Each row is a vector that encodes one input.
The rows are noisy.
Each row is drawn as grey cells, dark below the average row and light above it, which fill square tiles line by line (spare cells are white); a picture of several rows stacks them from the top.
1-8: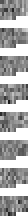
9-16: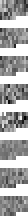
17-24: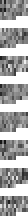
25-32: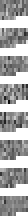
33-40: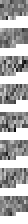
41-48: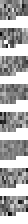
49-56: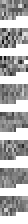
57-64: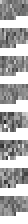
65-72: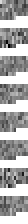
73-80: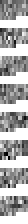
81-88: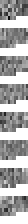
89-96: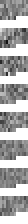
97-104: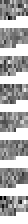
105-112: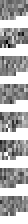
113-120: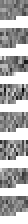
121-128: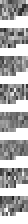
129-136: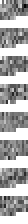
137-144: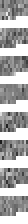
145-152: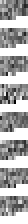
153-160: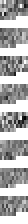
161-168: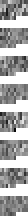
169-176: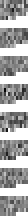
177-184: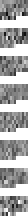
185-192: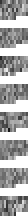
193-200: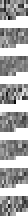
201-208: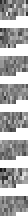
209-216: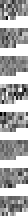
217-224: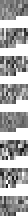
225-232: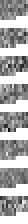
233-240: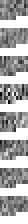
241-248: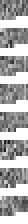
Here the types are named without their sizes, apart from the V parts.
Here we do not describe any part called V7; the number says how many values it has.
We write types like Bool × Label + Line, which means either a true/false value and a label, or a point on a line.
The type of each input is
Bool × V7 + Line.
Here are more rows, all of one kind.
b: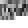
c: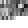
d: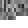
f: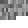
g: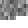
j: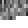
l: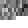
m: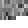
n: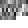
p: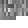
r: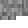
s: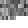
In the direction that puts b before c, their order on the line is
m, d, j, b, g, s, l, r, c, f, p, n.
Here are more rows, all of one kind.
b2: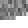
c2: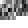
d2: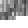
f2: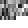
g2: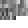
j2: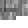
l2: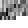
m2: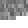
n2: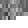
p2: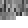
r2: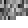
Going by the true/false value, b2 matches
m2 and n2.
